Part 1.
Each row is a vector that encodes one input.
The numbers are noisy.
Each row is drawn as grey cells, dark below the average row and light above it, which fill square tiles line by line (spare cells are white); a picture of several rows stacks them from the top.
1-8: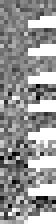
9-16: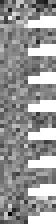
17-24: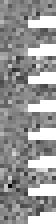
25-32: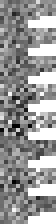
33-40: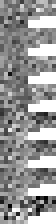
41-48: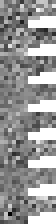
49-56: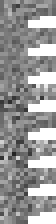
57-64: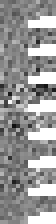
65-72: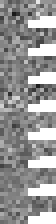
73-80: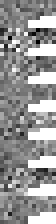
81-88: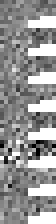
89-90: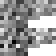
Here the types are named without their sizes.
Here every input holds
a label.
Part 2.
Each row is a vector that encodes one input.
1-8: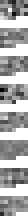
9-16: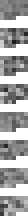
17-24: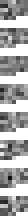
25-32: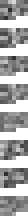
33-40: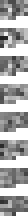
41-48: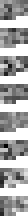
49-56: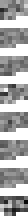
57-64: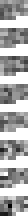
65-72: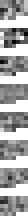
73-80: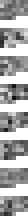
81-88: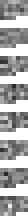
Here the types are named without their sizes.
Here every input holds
a label.
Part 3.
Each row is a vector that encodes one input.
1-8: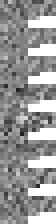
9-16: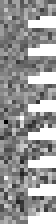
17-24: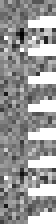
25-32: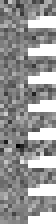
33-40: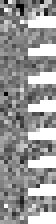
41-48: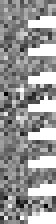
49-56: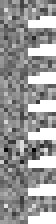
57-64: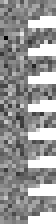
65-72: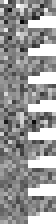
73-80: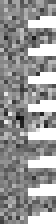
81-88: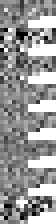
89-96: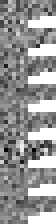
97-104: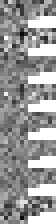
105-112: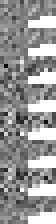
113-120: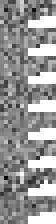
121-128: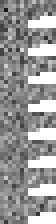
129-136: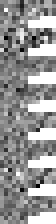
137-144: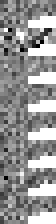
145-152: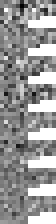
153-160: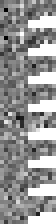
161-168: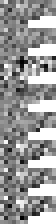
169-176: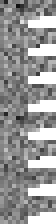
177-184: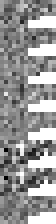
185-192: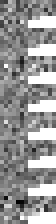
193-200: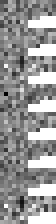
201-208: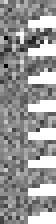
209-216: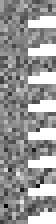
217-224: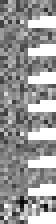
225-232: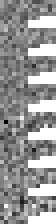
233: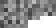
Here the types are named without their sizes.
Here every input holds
a point on a line.
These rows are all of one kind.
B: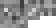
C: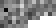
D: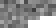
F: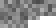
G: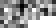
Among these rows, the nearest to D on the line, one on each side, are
C and F.
